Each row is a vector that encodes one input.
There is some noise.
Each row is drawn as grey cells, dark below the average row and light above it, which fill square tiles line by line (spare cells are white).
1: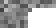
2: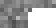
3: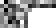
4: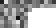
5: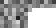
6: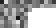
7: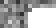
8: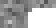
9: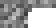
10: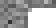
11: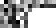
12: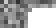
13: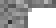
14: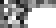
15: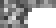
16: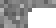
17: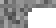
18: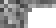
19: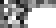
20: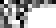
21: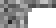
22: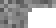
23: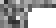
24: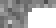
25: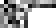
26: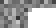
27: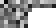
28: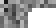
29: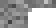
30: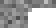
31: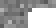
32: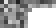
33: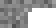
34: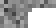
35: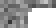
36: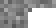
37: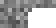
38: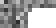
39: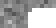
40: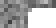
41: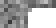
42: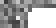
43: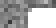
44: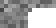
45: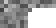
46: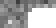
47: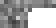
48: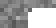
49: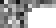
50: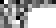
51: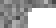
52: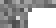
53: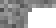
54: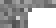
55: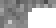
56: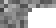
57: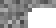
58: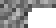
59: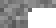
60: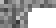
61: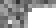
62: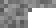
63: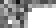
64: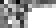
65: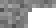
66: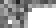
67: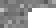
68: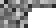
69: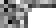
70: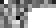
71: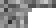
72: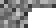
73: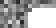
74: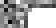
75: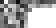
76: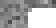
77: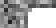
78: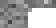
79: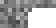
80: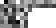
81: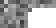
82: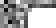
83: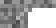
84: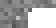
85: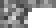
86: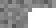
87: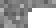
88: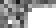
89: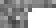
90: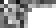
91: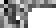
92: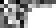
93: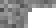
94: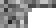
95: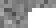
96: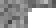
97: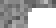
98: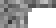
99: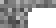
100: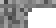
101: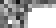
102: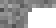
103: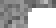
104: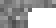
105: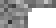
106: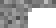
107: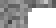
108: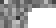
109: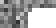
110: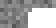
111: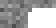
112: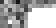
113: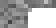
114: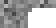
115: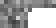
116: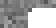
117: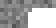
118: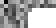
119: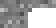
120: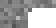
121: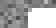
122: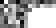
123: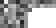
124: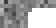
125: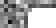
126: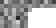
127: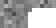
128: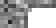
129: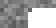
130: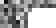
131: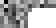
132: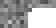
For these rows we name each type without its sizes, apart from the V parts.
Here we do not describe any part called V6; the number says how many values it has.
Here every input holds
either a true/false value and a value of V6, or a list of points on a line.
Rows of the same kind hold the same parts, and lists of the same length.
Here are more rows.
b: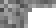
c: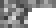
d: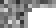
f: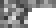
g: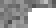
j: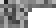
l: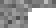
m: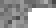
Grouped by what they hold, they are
b
c, f
d, j
g, l, m

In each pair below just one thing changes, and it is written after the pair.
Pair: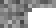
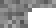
the place on the line in item 2 of the list
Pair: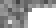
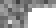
the place on the line in item 2 of the list
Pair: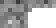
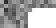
the place on the line in item 2 of the list
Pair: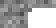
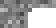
the place on the line in item 2 of the list
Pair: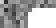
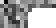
the place on the line in item 1 of the list
